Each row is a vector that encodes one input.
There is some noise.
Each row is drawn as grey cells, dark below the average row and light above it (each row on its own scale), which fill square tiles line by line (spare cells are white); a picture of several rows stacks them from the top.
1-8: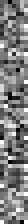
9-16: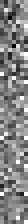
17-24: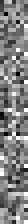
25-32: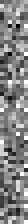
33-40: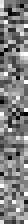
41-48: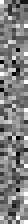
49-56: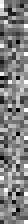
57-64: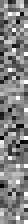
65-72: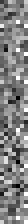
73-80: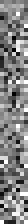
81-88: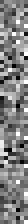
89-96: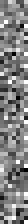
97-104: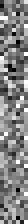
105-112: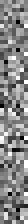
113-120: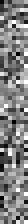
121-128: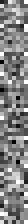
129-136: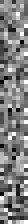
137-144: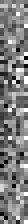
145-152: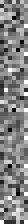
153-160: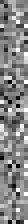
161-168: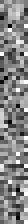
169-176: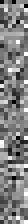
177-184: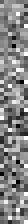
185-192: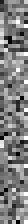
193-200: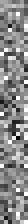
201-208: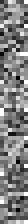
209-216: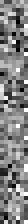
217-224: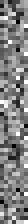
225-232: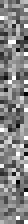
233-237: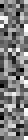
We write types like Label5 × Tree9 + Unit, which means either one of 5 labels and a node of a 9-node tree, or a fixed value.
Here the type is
Bool × Bool × Bool × Bool + Line4.
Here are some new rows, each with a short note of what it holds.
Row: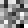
four true/false values
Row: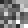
four true/false values
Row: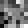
four true/false values
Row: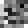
a point on a 4-point line
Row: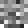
four true/false values
